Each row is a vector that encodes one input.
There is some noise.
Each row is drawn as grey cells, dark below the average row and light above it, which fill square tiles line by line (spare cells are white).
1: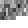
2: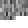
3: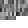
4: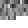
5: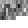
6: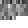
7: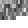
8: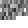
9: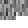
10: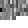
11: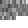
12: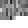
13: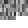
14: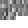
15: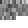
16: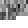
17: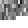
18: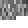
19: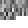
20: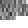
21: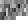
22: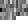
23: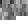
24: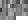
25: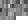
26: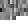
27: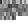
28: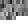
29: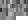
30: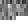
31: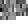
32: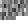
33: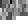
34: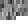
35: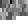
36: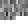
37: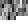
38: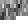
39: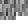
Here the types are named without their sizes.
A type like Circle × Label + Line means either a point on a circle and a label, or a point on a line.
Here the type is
Bool × Bool × Bool + Line.
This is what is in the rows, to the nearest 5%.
About 25% of them hold a point on a line. The rest hold three true/false values.
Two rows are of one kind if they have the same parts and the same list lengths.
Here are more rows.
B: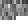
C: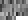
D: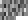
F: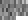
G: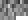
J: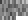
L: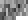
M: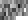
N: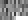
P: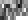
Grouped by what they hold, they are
B, C, F, G, J, N
D, L, M, P

